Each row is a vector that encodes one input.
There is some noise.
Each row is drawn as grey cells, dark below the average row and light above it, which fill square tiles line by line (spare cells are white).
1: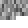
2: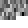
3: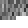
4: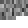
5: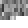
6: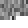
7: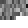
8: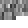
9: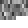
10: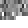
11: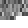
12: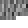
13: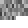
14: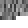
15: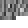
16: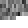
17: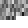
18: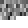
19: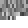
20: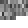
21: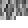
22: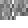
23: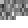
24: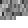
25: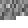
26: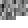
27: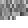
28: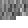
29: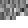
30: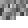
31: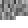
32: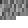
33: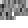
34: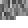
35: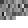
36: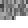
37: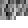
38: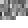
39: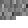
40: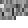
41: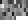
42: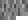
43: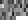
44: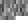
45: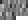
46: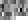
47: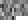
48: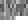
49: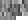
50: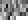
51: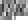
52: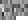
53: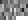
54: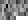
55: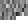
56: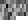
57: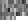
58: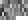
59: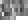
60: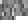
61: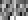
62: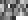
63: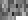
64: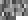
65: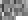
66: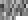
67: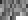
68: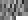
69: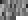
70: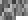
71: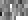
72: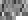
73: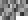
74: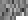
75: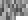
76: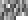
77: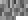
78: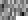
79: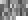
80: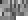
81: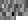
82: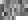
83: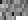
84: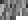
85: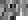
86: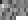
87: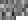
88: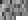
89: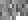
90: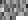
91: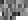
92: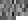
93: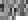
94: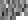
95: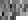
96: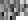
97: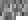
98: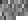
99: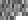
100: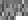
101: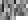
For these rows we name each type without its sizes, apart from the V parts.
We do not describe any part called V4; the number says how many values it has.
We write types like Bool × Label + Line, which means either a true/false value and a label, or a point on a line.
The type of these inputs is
Bool × V4 + Tree + Unit.
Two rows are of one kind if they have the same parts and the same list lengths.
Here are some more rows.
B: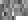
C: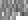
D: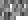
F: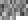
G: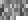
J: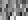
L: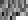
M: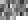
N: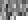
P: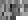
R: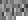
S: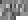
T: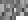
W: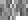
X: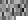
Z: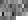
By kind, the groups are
B, C, D, F, G, M, W
J, N
L, P, R, S, T, X, Z

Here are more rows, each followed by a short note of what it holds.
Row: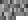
a node of a tree
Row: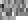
a true/false value and a value of V4
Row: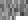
a true/false value and a value of V4
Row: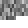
a true/false value and a value of V4
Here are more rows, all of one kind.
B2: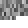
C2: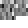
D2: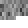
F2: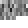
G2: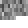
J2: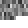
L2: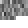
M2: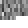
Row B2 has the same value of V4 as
C2 and F2.
